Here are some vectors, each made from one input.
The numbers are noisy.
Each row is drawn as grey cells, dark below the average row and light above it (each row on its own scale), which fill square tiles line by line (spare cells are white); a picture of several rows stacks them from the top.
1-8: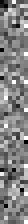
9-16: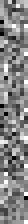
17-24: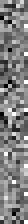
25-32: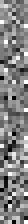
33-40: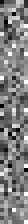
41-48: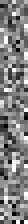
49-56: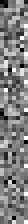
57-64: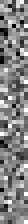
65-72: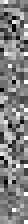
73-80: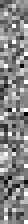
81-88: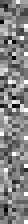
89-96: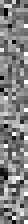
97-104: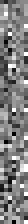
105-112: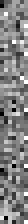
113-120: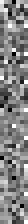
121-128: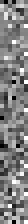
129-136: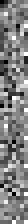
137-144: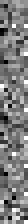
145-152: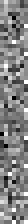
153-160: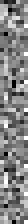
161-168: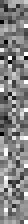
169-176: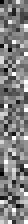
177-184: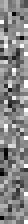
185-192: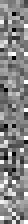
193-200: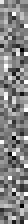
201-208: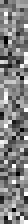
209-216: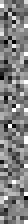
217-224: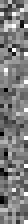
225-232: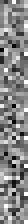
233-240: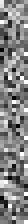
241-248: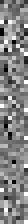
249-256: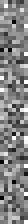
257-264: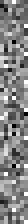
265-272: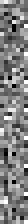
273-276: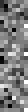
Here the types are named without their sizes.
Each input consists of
a point on a line and a node of a tree, together with either a point on a circle and a true/false value, or a fixed value.
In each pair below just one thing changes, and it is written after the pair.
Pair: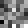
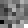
the place on the circle
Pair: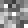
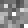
the place on the circle
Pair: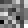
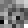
the place on the line
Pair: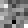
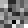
the true/false value
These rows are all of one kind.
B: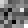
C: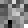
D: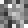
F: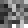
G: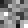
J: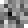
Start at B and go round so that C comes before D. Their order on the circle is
B, C, G, J, D, F.
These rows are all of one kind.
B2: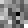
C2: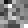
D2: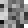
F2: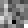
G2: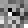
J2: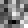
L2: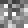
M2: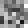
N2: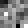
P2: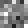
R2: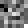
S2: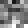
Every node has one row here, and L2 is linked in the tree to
S2.
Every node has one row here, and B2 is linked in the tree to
D2.
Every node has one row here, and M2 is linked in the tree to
D2, P2 and S2.
